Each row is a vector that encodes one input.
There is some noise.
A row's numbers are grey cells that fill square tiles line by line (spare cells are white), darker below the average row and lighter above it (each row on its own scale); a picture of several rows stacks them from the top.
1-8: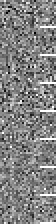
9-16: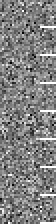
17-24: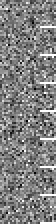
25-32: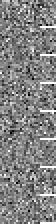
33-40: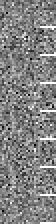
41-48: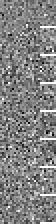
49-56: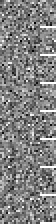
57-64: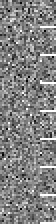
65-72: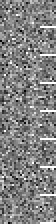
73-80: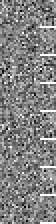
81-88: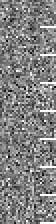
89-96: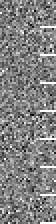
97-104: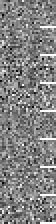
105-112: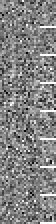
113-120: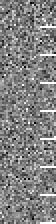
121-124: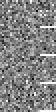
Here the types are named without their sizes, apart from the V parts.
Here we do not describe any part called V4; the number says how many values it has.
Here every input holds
a point on a line, a true/false value and a value of V4.
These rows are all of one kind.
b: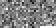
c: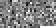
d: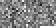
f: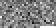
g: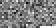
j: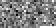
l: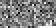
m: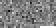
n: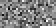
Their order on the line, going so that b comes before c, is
f, m, j, l, b, c, d, g, n.
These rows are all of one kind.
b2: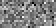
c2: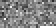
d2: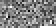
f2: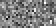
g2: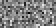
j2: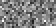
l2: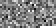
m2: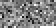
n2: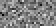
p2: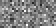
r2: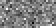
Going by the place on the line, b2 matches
c2, d2 and p2.
